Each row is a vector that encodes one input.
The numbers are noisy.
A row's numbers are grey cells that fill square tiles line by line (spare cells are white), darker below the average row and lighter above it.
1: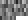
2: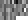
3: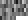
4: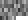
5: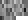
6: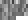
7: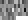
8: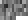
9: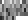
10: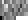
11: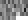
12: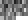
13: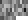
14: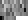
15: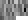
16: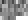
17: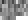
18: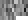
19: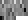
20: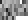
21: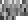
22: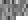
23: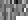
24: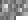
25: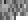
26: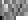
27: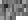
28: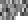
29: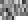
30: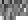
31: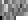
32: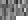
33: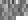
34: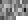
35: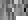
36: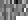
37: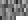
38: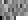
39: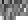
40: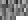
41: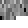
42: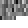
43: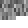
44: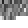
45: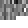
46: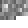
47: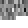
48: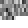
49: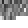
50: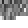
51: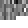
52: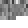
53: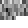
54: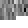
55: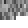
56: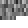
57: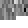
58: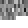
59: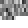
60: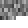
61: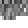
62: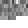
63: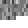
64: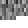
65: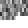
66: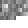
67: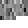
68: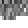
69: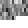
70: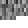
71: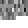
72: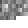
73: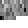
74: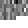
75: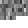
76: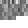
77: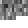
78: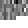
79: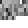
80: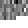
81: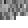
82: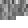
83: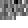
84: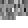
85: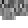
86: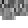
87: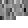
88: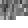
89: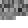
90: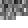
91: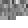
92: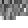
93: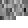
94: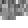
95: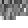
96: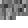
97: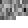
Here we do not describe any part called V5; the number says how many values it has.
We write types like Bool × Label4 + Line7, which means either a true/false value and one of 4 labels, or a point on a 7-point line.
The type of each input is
Bool × (Tree7 + Unit) × V5.
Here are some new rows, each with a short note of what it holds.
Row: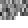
a node of a 7-node tree, a true/false value and a value of V5
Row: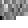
a node of a 7-node tree, a true/false value and a value of V5
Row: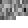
a true/false value and a value of V5
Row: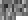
a node of a 7-node tree, a true/false value and a value of V5
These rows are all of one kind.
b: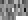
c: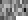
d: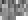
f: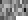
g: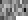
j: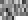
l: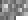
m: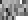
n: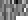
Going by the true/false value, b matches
d and j.
